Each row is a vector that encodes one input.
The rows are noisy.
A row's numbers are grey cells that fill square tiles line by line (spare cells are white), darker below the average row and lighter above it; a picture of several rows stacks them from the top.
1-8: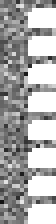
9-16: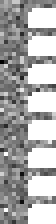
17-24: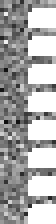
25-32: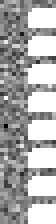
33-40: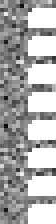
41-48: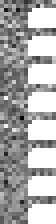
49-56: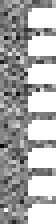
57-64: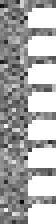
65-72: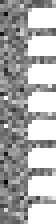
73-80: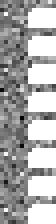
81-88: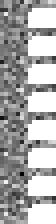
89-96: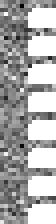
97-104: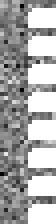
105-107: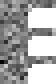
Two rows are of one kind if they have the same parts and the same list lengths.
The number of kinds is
4.
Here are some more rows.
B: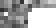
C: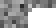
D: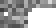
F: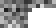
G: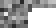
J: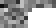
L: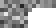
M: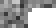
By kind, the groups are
B, D, G, L
C, M
F
J

